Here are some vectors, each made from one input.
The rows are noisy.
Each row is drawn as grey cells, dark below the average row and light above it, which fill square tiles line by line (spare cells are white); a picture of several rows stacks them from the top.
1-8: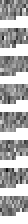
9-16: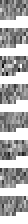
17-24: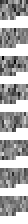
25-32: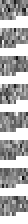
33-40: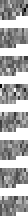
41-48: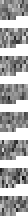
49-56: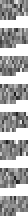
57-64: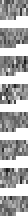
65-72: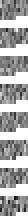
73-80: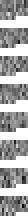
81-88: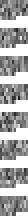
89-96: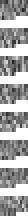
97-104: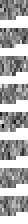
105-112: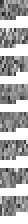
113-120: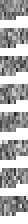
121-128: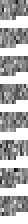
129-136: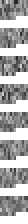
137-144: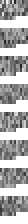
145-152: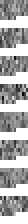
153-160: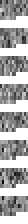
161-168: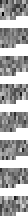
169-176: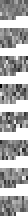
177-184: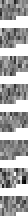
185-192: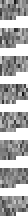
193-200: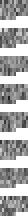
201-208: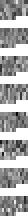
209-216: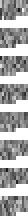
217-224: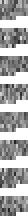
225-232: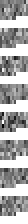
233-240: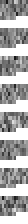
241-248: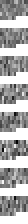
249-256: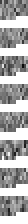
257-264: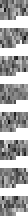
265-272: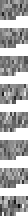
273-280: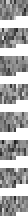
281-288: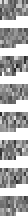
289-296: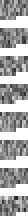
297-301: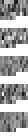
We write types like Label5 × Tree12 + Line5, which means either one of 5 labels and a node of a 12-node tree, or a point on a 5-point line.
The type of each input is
Circle18 + Tree15.
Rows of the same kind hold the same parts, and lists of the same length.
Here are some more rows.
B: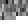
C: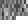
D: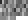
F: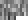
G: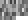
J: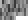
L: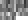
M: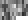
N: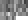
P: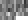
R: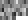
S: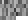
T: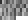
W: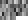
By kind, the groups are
B, C, D, L, N, P, R, S, T, W
F, G, J, M

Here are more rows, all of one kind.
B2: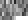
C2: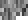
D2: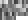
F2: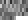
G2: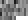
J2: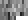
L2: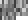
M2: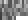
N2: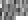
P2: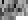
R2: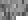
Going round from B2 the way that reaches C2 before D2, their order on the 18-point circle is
B2, F2, C2, R2, J2, M2, D2, L2, P2, G2, N2.
